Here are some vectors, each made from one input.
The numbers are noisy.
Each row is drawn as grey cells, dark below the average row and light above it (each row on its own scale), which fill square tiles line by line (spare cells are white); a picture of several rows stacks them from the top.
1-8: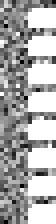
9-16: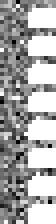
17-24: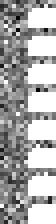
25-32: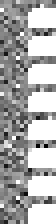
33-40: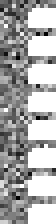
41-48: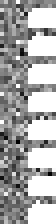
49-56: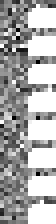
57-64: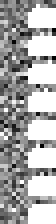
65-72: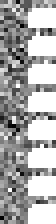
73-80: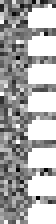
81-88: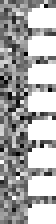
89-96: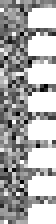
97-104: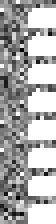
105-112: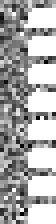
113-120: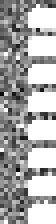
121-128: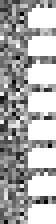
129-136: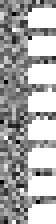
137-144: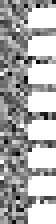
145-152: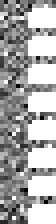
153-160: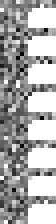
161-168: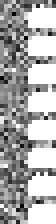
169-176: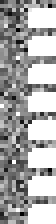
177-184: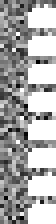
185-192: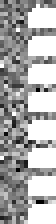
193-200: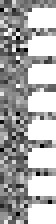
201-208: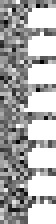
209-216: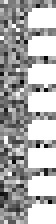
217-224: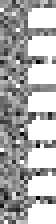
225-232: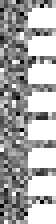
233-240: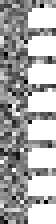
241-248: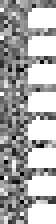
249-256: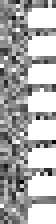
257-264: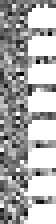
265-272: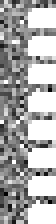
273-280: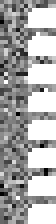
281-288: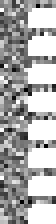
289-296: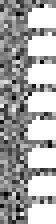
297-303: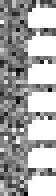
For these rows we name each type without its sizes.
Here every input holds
a point on a line, together with either a label, or a point on a line.
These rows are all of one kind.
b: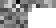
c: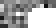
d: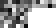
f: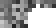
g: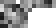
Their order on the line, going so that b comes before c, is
d, f, b, c, g.
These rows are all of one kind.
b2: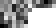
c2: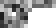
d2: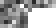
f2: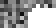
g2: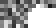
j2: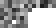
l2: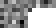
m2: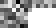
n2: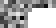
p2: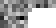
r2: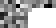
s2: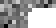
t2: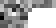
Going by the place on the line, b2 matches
n2, p2 and s2.
